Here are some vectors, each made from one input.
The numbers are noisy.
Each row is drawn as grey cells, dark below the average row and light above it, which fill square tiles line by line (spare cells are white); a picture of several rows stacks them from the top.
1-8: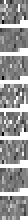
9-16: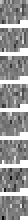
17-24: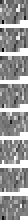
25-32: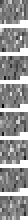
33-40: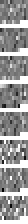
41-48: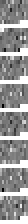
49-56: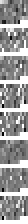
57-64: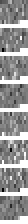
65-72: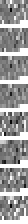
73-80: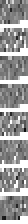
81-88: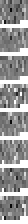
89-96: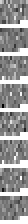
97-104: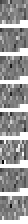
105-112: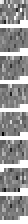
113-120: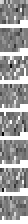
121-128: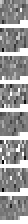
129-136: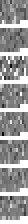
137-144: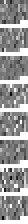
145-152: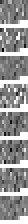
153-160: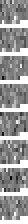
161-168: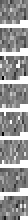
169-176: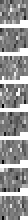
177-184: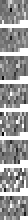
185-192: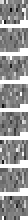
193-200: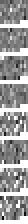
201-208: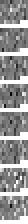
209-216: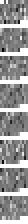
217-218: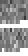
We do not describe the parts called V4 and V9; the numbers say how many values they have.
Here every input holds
a node of an 8-node tree, a true/false value, a value of V4 and a value of V9.
